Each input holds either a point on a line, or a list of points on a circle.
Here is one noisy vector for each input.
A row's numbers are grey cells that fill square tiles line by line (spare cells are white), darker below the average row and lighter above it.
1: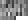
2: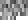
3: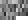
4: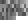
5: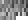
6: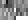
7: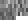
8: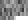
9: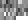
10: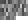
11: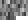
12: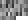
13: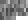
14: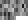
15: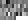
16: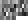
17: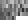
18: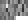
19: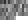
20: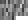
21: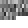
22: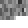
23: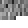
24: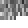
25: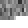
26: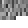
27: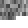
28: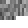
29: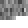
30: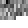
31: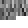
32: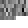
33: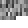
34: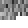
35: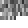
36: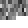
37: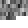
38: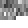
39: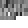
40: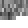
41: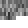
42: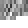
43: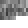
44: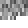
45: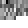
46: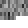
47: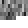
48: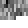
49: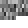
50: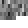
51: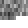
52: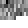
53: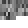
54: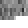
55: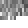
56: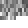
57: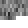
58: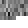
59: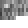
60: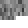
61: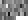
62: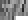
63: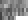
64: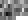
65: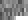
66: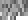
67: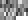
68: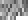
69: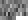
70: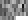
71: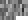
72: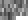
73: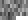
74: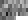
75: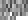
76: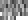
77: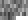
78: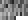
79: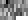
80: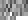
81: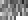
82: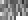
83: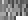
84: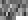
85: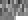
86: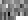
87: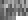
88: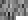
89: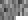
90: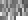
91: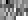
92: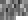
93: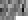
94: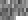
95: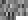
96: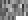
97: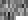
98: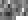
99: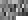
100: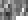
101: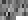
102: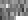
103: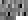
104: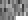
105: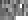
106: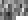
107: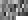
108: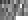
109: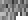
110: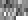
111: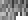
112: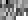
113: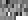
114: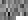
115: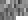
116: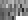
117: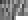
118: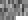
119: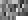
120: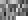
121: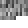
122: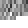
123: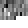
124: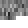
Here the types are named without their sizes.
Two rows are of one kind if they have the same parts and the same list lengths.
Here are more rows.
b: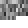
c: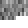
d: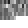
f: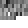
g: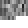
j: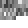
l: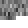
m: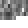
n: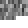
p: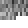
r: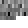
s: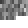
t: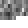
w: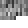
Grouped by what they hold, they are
b
c, d, g, n, s
f, j, p, w
l, m, r, t

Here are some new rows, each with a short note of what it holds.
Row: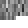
a list of two items
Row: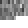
a list of two items
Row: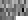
a list of two items
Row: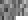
a list of two items
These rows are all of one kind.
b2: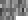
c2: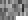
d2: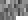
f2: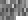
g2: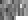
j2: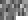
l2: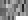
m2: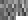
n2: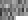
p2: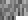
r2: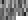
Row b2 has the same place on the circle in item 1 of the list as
g2, j2, n2 and p2.
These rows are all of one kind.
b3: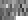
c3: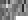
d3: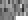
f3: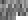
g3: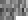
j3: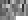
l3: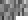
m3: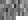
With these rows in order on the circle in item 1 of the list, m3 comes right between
f3 and g3.
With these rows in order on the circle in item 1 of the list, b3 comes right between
c3 and f3.
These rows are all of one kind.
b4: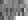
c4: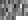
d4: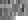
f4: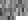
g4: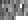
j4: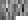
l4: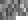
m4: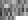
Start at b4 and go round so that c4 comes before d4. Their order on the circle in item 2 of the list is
b4, m4, f4, j4, c4, g4, l4, d4.
